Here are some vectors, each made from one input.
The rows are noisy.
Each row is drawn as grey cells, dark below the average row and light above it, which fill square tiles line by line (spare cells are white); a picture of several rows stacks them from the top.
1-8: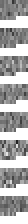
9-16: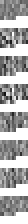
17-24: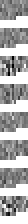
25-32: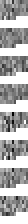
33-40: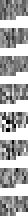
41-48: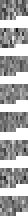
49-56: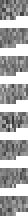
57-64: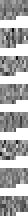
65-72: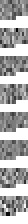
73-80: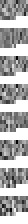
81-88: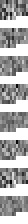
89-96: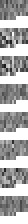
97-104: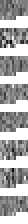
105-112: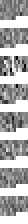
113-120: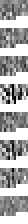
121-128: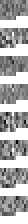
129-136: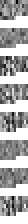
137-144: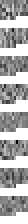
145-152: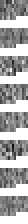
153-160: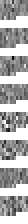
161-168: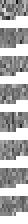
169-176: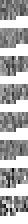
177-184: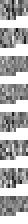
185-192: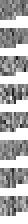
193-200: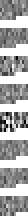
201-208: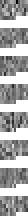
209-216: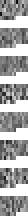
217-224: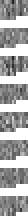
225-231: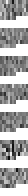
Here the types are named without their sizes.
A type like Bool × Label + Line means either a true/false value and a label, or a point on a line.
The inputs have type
Bool × Bool × Bool × Bool × Bool + Line.
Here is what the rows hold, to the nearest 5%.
About 15% of them hold a point on a line. The rest hold five true/false values.
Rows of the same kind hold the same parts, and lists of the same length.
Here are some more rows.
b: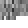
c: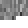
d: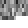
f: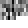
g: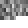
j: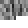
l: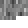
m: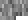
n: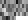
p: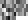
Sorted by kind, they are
b, c, f, g, j, l, m
d, n, p

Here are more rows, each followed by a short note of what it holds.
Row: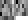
a point on a line
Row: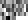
a point on a line
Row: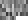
five true/false values
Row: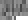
five true/false values
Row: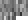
five true/false values
